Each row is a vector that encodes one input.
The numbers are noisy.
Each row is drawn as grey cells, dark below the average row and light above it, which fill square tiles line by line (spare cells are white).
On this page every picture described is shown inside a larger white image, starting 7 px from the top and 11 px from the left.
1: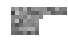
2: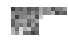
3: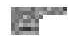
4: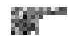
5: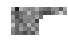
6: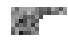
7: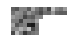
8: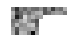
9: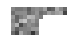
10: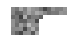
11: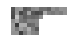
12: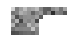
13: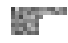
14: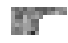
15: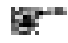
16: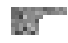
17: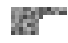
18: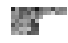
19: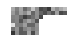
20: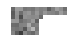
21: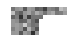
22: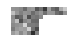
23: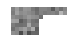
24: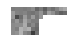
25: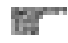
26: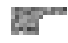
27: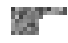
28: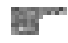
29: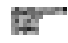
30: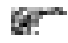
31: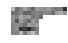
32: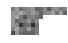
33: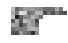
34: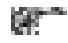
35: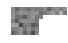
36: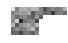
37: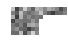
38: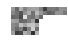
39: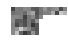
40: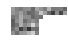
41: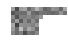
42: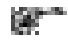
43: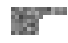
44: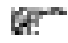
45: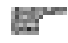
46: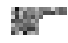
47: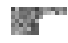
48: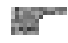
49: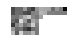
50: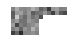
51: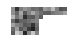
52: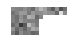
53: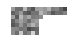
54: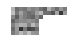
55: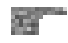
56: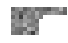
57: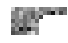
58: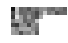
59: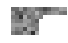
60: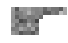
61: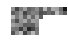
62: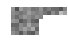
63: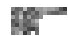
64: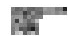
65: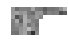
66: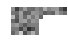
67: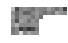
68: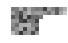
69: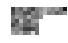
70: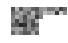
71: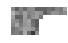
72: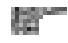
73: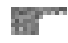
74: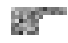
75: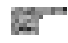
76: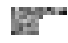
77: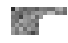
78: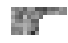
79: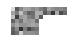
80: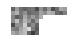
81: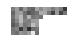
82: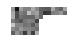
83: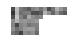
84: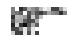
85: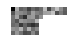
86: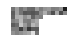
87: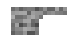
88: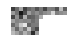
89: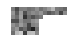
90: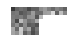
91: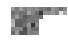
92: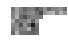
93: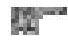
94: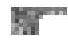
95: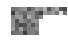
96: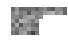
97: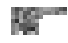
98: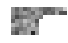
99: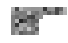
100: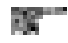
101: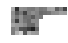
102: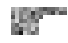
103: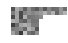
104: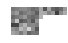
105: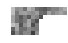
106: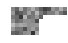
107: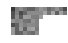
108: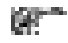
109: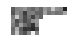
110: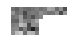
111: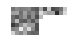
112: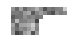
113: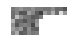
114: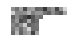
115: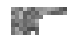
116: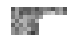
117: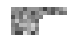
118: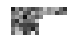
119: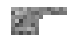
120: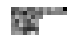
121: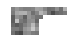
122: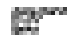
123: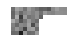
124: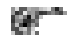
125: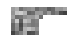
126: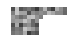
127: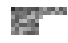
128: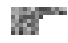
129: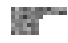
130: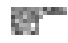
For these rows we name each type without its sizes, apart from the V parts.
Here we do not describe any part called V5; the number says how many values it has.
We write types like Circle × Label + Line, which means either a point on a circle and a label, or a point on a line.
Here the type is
List(Bool × V5).
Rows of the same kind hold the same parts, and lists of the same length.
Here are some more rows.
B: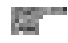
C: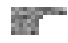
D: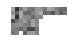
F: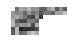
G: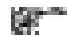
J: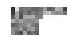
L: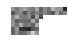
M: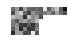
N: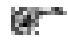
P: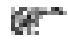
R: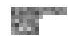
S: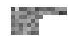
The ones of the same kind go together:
B, D, F, L, M
C, J, R, S
G, N, P

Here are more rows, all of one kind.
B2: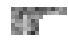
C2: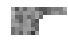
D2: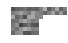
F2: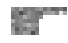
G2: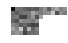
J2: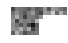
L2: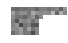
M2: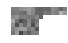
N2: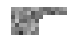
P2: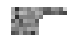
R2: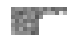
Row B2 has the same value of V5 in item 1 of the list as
C2, D2 and M2.
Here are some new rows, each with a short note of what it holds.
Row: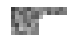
a list of two items
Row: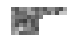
a list of two items
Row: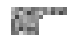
a list of one item
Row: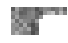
a list of two items
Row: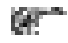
the empty list
